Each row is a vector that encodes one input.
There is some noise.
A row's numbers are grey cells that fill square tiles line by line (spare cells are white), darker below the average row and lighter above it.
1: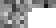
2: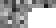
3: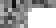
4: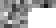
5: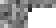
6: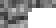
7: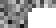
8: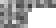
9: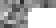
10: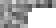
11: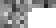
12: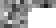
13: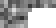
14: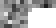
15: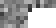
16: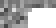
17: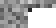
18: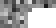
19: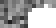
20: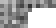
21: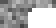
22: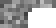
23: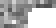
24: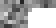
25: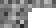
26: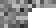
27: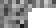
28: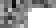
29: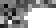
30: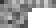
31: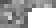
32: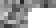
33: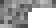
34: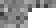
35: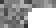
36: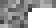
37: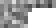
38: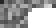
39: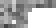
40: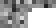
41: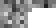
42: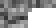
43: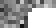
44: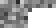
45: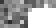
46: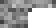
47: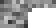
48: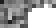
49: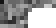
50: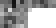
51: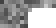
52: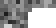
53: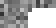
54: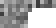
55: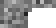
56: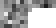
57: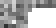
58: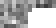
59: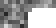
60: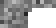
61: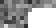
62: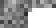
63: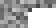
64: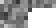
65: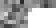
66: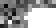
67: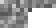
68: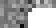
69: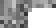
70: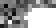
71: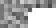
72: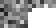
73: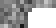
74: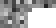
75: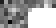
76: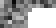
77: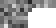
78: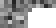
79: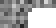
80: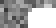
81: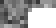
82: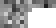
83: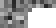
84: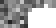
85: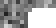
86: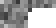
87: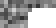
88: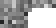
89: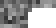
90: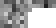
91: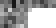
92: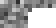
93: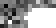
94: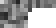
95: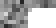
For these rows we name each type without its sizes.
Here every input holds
a list of points on a line.
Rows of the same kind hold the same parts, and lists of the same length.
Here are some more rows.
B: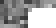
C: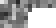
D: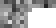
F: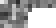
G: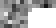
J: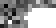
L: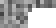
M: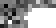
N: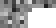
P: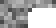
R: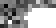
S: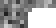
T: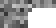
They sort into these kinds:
B, P, S, T
C, F, L
D, G, N
J, M, R

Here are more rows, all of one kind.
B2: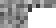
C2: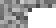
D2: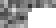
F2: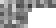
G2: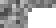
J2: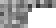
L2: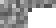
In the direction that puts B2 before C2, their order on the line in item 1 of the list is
D2, G2, L2, B2, C2, J2, F2.
